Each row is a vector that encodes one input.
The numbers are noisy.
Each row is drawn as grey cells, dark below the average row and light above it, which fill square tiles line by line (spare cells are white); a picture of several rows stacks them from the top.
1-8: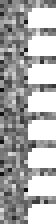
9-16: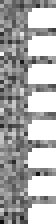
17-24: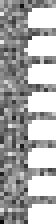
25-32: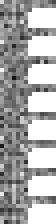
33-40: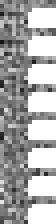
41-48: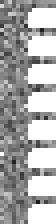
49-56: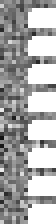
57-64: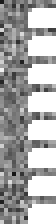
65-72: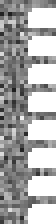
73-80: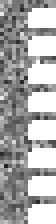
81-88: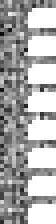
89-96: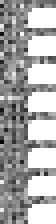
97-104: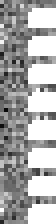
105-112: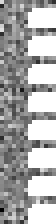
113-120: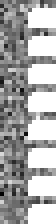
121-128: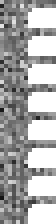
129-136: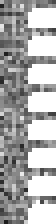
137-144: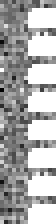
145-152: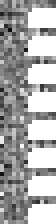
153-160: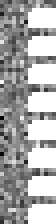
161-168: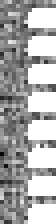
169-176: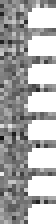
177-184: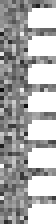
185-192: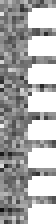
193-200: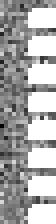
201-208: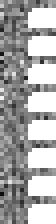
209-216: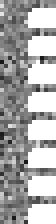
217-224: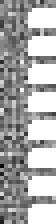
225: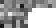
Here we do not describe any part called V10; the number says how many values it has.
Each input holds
three true/false values, together with either one of 8 labels and a value of V10, or a point on a 5-point line.
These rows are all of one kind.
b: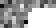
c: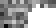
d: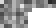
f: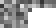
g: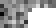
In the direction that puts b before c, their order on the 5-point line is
f, b, d, g, c.
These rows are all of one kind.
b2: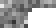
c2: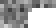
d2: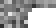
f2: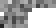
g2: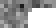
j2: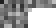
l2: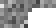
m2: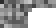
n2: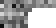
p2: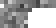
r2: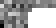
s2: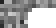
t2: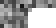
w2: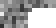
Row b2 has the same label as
l2, m2, n2 and p2.
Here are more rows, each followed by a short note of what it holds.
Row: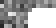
one of 8 labels, three true/false values and a value of V10
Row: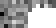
a point on a 5-point line and three true/false values
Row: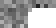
one of 8 labels, three true/false values and a value of V10
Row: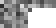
a point on a 5-point line and three true/false values
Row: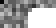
one of 8 labels, three true/false values and a value of V10
